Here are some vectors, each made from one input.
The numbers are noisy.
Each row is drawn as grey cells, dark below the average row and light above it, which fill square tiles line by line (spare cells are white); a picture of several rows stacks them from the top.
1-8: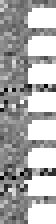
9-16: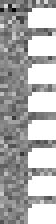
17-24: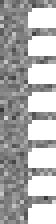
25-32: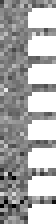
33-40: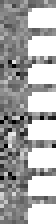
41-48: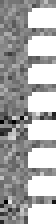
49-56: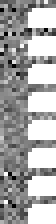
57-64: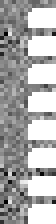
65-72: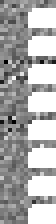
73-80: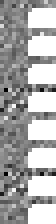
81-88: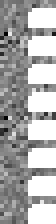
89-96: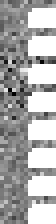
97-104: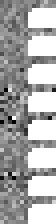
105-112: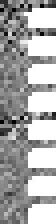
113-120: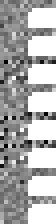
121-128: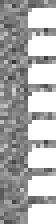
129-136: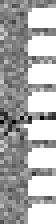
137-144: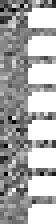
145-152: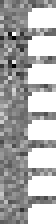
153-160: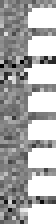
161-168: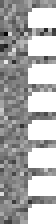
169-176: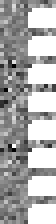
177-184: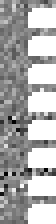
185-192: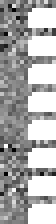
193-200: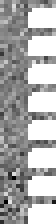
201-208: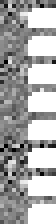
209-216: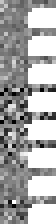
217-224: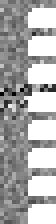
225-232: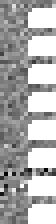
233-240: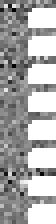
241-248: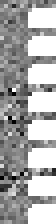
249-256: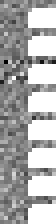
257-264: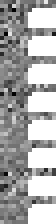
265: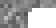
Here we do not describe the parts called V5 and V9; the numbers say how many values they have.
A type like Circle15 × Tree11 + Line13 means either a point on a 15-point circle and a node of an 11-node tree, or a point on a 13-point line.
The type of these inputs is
Bool × ((Tree10 + Unit) × V9 + V5).
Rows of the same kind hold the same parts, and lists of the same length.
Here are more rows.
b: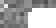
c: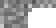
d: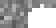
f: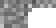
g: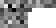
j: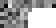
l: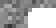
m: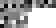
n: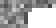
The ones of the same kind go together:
b, n
c, d, f, g, l
j, m

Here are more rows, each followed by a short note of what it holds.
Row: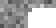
a true/false value and a value of V9
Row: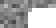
a node of a 10-node tree, a true/false value and a value of V9
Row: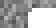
a node of a 10-node tree, a true/false value and a value of V9
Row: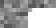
a node of a 10-node tree, a true/false value and a value of V9
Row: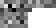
a true/false value and a value of V9
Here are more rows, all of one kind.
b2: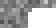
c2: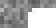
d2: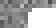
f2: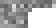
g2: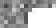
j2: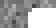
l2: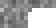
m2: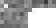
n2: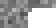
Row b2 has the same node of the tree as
d2 and g2.
